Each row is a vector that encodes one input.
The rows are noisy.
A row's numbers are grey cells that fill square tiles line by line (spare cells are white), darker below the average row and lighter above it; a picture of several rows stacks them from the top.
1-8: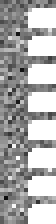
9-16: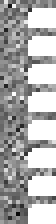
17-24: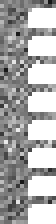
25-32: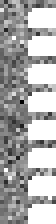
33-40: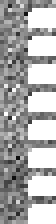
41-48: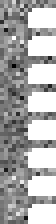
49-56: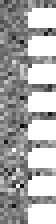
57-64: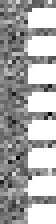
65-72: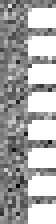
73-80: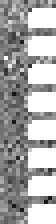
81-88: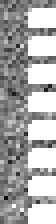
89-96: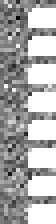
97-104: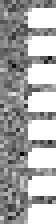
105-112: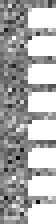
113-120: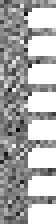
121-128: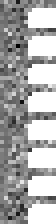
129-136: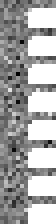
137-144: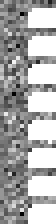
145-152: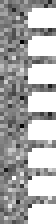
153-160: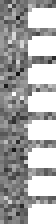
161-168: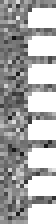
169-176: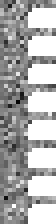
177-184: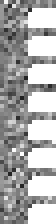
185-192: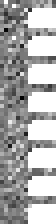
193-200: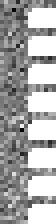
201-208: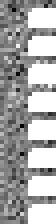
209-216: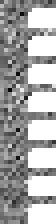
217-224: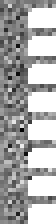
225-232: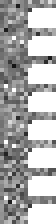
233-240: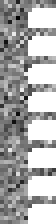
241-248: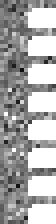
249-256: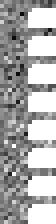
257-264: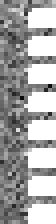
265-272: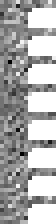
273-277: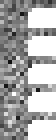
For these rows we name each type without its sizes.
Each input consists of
a point on a line, together with either a label and a true/false value, or a point on a line.
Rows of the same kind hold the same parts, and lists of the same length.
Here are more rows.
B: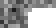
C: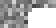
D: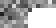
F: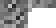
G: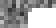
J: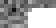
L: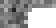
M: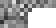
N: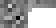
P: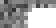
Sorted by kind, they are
B, F, G, J, L, N, P
C, D, M

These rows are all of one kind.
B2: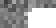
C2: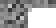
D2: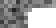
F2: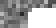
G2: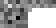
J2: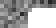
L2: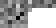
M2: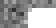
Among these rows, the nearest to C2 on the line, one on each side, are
B2 and M2.
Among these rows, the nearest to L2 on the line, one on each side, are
B2 and F2.
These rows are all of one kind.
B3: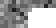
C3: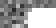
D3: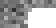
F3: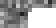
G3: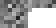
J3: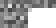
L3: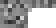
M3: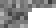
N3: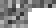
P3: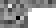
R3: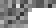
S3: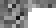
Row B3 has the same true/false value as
C3 and D3.
